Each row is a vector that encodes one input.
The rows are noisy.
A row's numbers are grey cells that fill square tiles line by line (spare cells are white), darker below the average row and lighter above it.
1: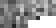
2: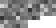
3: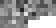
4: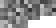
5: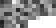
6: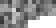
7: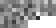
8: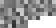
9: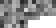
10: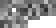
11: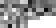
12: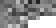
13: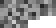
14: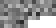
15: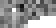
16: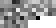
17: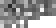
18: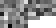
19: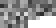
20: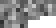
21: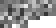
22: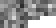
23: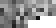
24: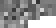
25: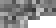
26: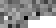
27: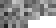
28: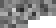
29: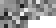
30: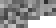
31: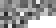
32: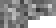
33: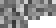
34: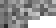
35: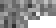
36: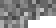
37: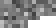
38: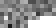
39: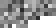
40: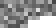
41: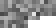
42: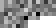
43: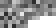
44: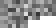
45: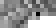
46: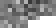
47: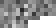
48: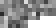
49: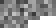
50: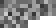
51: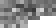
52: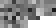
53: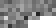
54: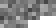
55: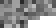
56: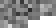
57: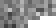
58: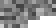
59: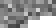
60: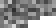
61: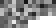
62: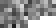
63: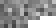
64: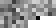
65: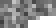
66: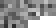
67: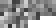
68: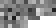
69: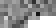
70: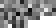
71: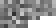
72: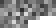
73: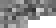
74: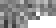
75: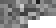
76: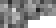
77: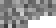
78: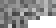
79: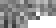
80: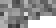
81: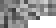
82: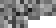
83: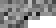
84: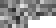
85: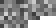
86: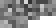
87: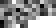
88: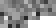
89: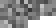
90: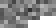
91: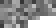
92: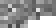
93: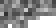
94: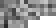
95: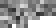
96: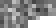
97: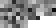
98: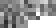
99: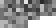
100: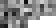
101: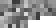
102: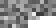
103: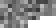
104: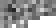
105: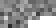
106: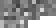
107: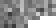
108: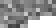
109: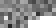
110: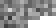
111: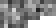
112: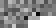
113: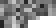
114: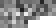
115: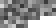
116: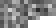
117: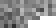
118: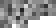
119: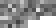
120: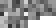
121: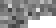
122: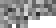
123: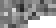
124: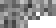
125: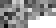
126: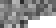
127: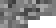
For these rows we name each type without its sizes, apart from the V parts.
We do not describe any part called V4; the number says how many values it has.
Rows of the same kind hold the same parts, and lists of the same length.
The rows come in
2 kinds.
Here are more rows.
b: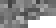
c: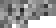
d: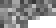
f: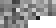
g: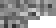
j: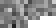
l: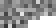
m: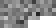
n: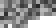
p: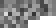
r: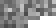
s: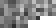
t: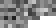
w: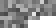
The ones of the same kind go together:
b, d, j, l, m, n, r, s, w
c, f, g, p, t

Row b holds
a node of a tree and a value of V4.
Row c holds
a point on a line and a value of V4.
